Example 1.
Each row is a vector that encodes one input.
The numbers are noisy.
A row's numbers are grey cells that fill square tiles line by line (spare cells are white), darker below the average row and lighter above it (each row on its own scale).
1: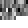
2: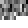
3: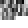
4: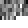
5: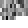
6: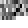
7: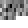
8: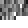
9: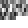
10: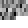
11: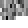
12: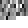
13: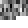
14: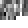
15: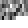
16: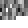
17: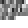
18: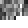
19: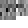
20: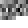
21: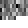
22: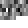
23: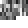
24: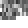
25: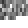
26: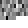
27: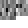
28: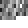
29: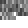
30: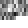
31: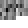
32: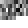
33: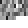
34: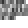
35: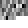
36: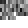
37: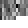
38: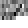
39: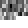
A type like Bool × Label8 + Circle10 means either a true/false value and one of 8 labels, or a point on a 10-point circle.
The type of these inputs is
Label5.
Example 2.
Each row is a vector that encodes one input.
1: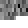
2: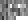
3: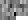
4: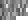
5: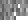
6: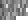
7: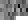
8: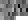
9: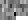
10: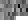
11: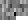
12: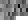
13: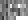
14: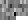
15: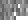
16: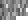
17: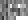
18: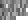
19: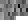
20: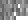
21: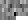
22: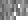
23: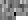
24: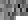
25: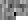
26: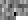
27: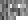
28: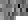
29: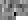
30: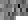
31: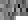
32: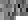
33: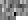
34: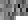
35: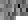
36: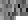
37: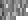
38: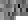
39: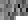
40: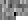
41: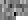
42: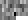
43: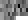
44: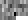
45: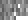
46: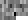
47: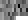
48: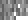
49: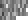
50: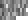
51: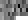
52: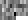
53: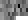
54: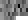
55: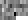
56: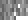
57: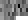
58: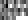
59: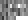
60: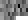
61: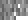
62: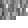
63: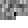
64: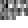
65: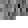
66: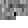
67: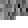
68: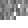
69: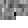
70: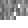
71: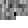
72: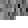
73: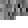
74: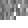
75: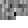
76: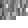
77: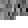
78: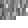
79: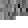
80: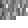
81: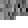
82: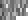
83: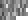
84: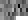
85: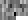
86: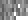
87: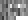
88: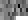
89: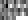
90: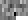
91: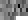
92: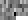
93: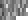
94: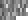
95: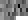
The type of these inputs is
Line6.
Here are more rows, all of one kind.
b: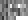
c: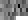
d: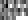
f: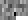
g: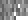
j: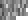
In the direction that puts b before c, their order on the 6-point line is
d, b, g, j, f, c.
